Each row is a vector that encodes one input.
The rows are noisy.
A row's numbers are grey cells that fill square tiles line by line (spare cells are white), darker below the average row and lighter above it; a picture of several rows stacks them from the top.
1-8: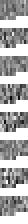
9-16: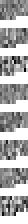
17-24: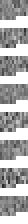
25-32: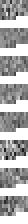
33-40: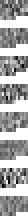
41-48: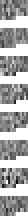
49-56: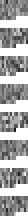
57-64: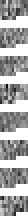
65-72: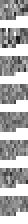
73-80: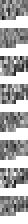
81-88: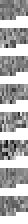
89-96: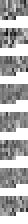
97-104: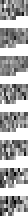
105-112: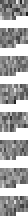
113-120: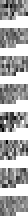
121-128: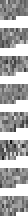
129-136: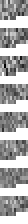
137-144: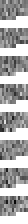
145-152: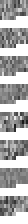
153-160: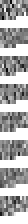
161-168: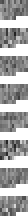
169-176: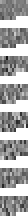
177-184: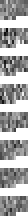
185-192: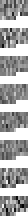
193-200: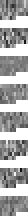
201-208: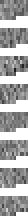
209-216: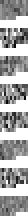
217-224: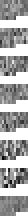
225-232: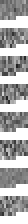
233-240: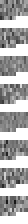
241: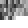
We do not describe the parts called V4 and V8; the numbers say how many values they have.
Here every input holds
either a point on a 7-point line, a value of V4 and a value of V8, or a point on an 11-point line.
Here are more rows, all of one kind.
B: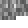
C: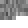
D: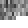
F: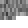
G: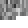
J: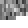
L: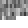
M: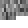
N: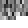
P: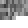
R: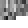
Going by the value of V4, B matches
C, F, J and N.
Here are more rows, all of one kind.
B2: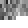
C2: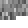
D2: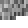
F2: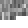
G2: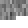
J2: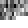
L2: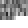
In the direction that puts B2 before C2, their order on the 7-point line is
L2, B2, J2, G2, F2, D2, C2.
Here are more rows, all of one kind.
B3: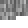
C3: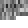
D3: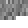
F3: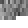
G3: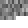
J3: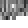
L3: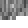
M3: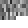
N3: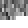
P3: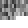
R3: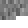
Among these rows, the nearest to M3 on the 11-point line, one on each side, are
C3 and R3.
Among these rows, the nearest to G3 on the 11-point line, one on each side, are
J3 and L3.
